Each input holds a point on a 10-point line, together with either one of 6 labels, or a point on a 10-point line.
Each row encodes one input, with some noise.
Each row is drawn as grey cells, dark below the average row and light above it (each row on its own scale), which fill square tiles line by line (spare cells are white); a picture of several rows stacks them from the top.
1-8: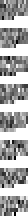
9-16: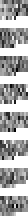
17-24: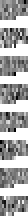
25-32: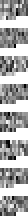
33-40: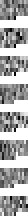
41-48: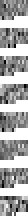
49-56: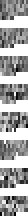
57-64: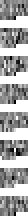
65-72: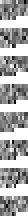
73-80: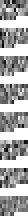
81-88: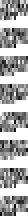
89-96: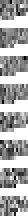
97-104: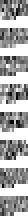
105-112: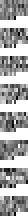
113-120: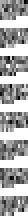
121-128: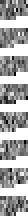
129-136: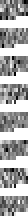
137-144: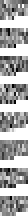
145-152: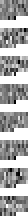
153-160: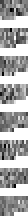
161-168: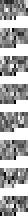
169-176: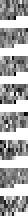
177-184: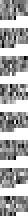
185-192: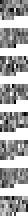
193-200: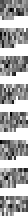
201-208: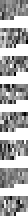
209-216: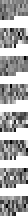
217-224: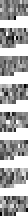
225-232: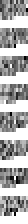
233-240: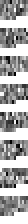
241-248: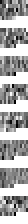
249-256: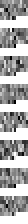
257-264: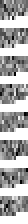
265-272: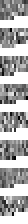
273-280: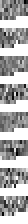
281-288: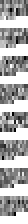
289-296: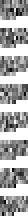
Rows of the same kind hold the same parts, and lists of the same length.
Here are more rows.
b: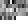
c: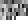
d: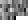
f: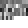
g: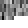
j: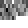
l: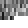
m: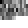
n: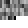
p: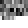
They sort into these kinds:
b, d, g, j, l, n
c, f, m, p

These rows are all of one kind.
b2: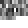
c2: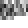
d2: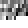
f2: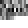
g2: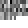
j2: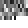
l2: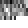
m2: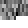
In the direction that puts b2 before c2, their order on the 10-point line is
l2, j2, m2, d2, g2, b2, f2, c2.
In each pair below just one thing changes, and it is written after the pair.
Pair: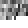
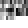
the place on the 10-point line
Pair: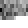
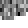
the label
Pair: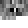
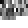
the label
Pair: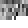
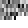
the label
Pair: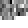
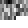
the place on the 10-point line
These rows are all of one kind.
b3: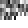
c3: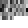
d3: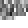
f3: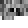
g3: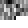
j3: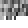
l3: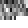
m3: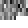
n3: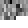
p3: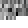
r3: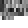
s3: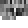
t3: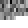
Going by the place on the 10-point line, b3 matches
g3 and l3.
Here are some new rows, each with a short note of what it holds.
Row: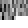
a point on each of two 10-point lines
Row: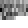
one of 6 labels and a point on a 10-point line
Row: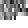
one of 6 labels and a point on a 10-point line
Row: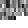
a point on each of two 10-point lines
